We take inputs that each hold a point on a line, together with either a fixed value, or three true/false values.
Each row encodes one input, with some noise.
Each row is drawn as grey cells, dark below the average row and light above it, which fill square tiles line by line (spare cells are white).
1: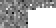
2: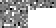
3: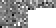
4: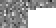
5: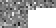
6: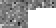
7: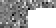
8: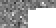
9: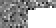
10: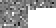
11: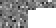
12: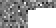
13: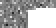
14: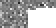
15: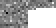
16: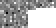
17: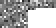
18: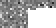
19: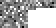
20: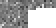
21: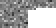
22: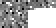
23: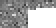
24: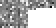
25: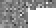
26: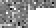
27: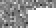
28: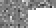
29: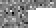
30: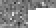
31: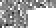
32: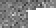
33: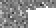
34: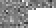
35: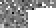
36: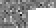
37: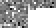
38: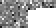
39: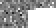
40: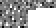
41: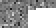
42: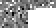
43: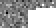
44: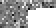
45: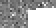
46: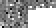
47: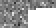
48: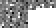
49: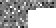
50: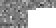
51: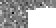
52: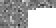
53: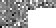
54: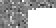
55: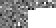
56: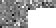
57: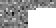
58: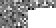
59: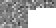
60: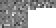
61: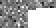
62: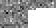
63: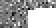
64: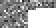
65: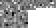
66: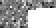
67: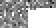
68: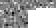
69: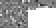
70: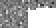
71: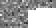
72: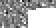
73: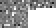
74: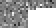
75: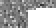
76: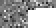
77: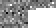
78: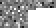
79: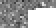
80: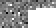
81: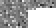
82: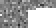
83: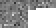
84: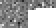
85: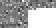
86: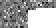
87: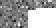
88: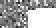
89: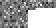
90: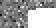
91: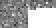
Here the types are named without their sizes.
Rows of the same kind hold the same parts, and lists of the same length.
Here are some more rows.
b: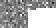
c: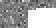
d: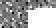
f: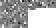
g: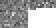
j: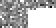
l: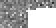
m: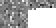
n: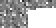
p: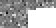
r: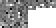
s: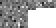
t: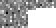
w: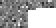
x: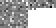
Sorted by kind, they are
b, c, d, f, g, j, l, m, n, p, r, t, x
s, w

